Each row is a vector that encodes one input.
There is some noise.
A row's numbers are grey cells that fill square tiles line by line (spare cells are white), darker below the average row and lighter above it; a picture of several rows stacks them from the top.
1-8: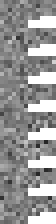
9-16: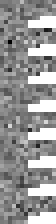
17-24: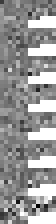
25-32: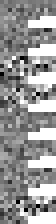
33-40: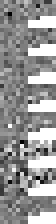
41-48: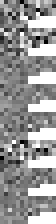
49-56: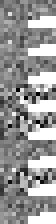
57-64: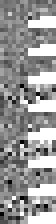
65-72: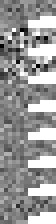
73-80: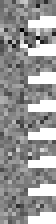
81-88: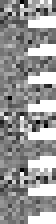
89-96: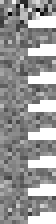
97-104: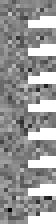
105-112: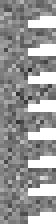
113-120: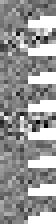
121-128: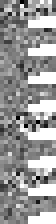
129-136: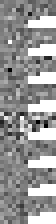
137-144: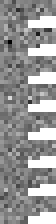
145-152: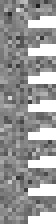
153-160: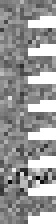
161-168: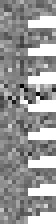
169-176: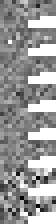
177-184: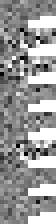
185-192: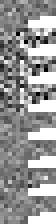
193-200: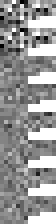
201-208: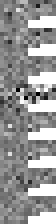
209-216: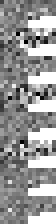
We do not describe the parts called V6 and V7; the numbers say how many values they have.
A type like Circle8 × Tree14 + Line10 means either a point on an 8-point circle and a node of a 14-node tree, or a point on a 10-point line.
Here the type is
(Label10 + Tree9) × V6 + V7.
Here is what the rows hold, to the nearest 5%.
About 80% of them hold a value of V6, together with either one of 10 labels, or a node of a 9-node tree. The rest hold a value of V7.
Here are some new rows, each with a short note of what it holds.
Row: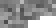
a node of a 9-node tree and a value of V6
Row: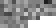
one of 10 labels and a value of V6
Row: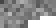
a node of a 9-node tree and a value of V6
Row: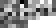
a value of V7
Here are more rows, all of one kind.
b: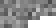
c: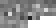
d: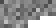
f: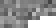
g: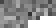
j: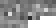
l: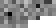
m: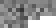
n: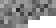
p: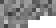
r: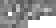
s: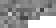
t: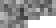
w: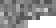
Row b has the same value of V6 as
d, f, g and p.
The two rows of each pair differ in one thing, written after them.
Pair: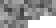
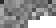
the value of V6
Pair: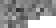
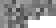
the label
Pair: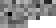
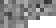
the label
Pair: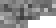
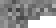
the value of V6
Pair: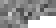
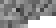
the label
